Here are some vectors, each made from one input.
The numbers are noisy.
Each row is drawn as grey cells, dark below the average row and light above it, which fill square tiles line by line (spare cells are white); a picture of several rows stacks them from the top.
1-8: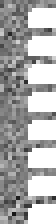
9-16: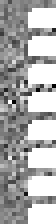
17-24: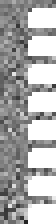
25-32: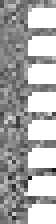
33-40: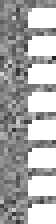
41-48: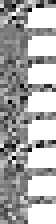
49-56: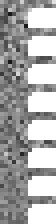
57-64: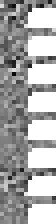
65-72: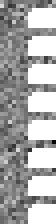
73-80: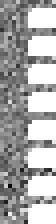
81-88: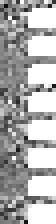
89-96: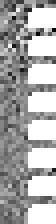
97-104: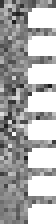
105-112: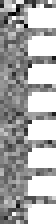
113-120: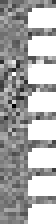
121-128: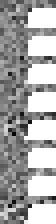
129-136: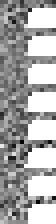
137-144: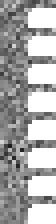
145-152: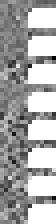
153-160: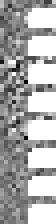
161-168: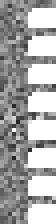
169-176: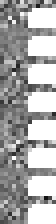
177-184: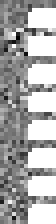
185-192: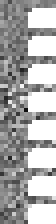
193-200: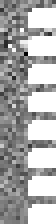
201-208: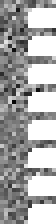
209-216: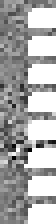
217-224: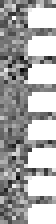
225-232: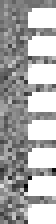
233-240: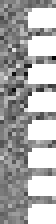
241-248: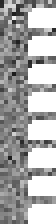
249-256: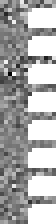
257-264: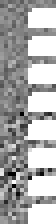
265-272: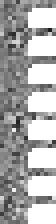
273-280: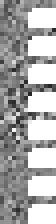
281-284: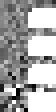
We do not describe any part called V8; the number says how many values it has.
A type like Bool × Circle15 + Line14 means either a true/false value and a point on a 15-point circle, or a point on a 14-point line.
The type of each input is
Line5 × Line5 + List3(Line6) + V8 × V8.
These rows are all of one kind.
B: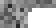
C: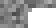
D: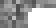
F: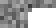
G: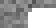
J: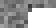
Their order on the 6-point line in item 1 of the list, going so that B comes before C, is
B, F, C, J, D, G.
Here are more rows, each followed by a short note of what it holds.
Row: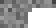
a list of three items
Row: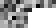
two values of V8
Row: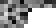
a list of one item
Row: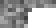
two values of V8
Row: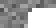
a list of one item
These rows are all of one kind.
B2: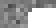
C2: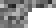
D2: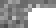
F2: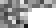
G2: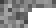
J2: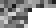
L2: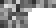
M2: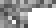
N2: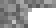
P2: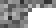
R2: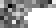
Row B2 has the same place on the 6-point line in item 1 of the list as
D2, M2 and P2.
